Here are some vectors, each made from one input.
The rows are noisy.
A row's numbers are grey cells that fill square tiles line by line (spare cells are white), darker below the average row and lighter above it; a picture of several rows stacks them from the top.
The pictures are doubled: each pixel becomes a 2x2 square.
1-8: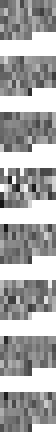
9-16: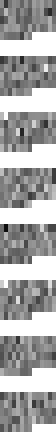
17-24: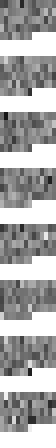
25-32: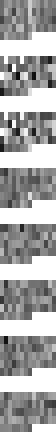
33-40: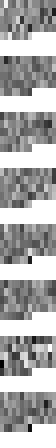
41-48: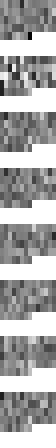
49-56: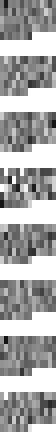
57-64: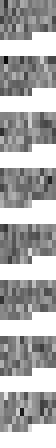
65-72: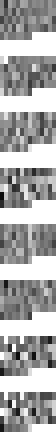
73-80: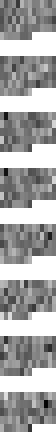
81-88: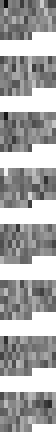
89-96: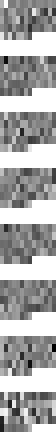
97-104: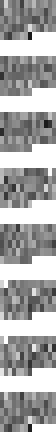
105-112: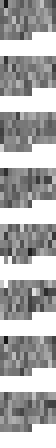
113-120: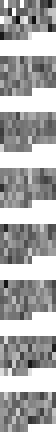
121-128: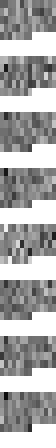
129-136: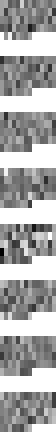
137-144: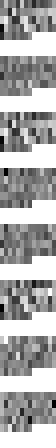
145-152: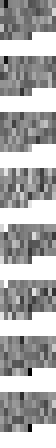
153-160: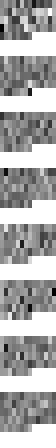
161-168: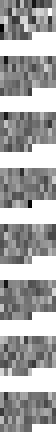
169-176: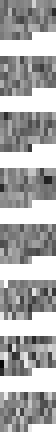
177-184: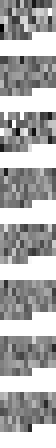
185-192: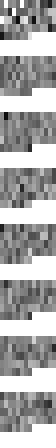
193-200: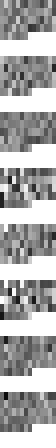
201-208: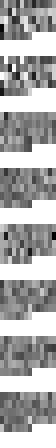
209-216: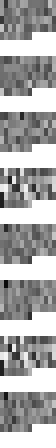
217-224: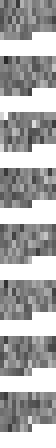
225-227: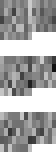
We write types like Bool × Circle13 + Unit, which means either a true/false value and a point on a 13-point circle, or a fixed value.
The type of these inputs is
(Bool × Bool × Bool + Line6) × Label7 + Line5.
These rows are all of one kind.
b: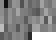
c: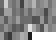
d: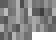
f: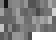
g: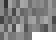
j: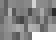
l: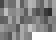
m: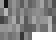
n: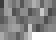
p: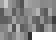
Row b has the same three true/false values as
d and f.
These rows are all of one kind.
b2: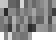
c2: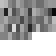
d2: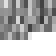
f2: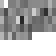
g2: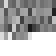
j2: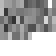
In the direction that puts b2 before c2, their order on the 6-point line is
d2, j2, f2, g2, b2, c2.
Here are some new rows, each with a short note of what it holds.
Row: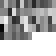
a point on a 5-point line
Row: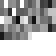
a point on a 5-point line
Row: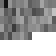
one of 7 labels and three true/false values
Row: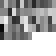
a point on a 5-point line
